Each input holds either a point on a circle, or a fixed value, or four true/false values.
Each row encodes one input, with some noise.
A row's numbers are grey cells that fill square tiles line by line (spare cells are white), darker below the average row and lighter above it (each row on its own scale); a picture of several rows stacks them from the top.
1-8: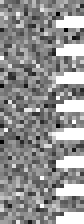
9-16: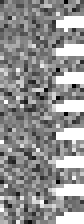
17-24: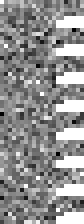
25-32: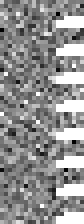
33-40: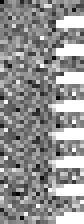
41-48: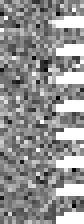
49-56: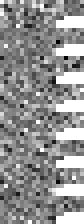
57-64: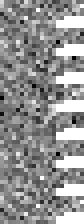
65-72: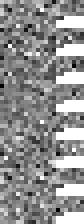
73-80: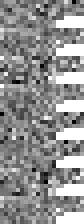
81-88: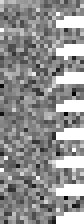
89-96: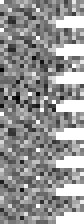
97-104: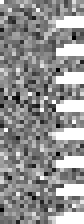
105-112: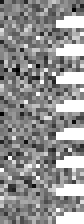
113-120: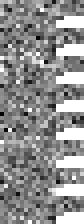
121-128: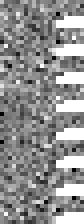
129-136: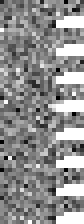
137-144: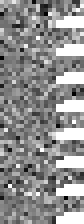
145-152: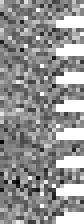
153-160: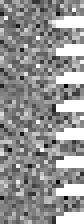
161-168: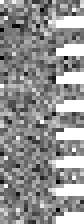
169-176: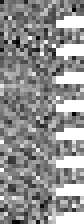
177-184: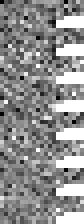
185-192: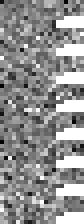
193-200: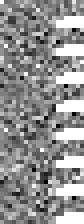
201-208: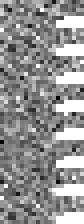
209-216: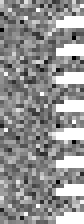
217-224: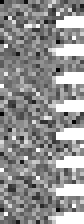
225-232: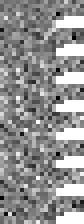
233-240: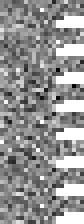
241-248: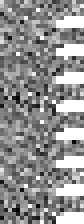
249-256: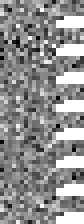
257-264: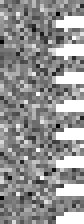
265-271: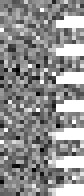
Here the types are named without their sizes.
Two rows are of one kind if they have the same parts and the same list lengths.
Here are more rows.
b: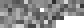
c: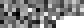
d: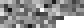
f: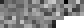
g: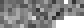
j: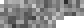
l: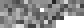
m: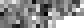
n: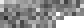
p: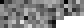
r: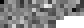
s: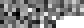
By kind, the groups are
b, d, g, j, l, m, n
c, s
f, p, r

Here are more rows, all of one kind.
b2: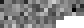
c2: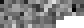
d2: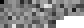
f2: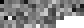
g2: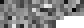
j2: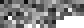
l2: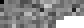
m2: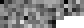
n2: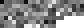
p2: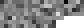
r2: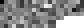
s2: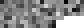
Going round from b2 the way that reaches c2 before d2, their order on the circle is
b2, c2, l2, d2, r2, g2, p2, s2, m2, j2, n2, f2.
